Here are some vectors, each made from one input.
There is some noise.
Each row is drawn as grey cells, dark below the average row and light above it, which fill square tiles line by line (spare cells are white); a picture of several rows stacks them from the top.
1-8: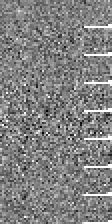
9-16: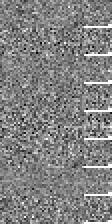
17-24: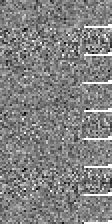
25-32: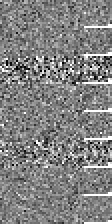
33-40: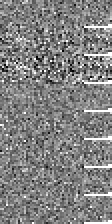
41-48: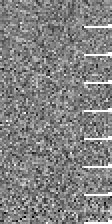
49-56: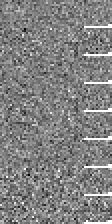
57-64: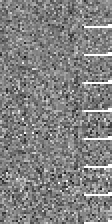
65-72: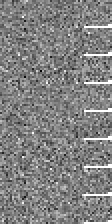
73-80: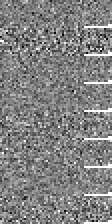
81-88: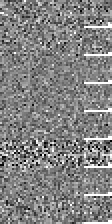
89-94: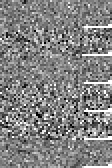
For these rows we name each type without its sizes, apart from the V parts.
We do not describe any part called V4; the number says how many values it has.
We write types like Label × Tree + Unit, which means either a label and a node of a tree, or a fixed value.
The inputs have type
(Bool × Circle + Unit) × V4.
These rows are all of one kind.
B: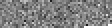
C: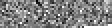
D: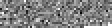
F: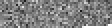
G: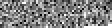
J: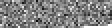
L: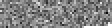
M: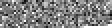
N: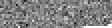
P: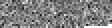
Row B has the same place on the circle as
D, J, L and M.
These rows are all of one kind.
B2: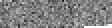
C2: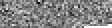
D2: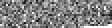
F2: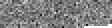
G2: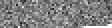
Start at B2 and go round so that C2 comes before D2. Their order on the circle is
B2, F2, C2, D2, G2.
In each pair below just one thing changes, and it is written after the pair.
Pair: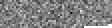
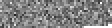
the value of V4
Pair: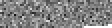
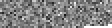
the place on the circle
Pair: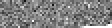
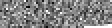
the value of V4
